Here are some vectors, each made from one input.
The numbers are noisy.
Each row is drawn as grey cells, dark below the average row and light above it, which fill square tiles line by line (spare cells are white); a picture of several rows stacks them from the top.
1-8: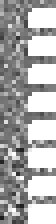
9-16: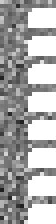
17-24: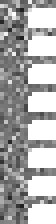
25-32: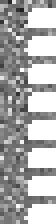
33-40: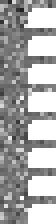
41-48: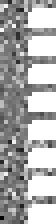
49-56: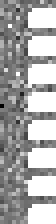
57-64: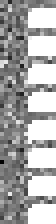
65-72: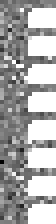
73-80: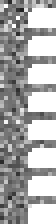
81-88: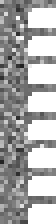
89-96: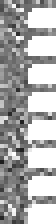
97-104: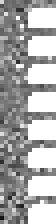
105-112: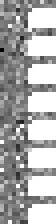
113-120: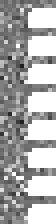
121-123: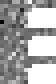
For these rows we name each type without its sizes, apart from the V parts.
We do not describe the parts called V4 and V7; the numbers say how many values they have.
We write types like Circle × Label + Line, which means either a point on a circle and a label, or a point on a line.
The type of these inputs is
Label × (Line + V4) + V7.
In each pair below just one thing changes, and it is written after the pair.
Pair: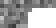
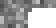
the label
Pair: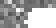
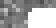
the label
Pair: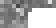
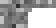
the label
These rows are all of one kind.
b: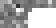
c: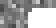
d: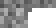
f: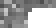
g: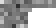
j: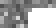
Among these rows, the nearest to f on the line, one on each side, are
c and j.
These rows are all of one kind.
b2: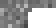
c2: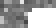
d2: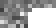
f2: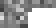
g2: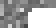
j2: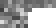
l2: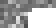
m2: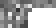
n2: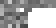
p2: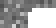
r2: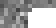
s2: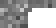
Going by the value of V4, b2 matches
g2, n2 and s2.
